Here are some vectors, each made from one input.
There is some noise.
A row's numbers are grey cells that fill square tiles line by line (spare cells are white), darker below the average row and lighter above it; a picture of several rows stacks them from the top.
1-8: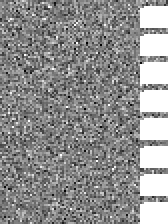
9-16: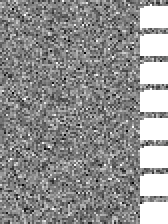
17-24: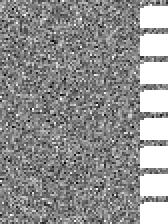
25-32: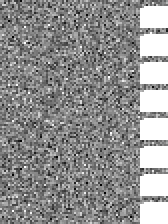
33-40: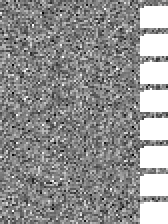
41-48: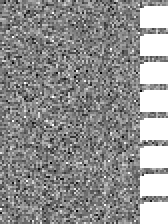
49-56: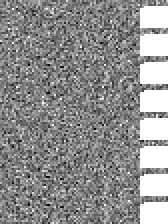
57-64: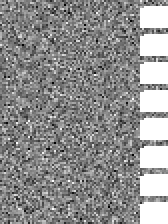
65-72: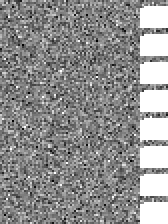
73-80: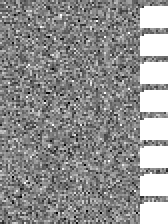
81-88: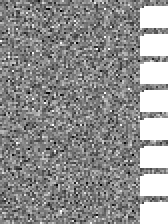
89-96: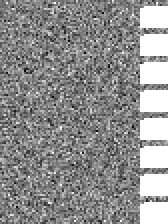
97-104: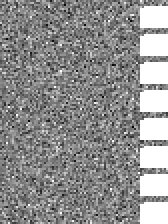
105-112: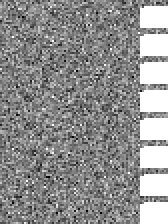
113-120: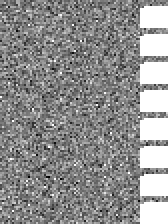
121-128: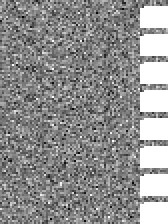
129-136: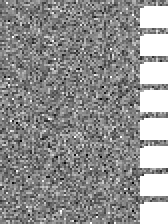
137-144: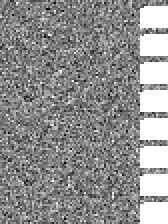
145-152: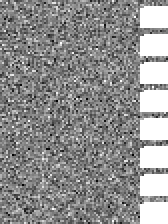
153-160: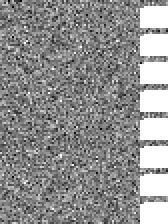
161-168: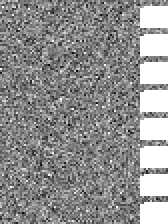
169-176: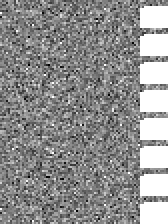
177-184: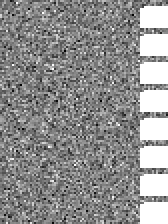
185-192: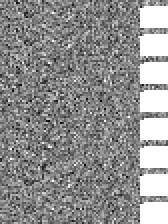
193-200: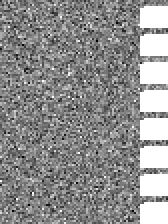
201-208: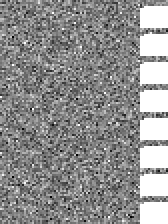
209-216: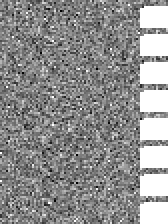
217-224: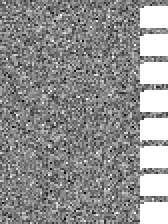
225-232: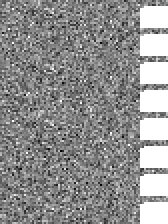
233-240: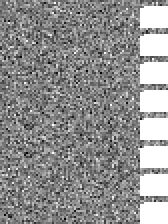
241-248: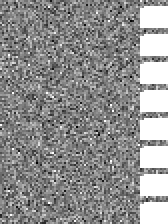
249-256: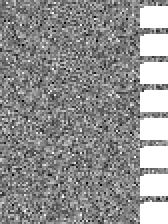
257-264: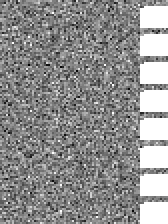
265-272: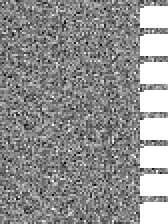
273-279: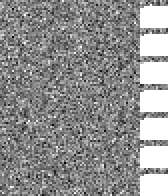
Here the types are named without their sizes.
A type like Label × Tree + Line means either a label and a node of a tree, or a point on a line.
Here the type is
Bool × Circle + Line.
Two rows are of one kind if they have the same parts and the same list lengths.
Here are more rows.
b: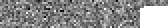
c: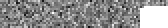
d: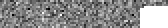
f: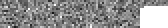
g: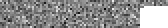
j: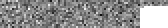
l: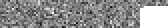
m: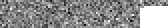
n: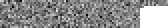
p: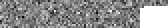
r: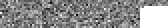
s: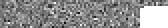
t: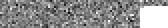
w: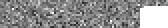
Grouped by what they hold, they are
b, d, f, j, m, p, r, t
c, g, l, n, s, w

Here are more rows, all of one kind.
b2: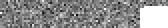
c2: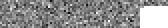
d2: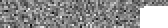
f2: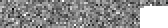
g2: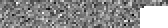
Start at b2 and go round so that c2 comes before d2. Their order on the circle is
b2, c2, f2, d2, g2.
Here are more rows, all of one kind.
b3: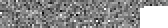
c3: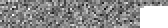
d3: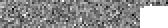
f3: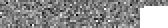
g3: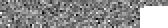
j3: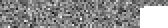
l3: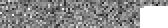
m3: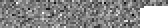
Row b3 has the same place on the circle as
f3 and g3.
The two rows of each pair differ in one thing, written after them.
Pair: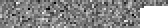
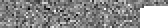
the place on the circle
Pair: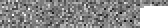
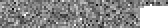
the true/false value
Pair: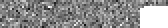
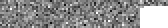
the true/false value
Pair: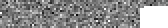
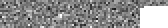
the place on the circle
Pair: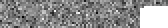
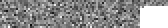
the true/false value
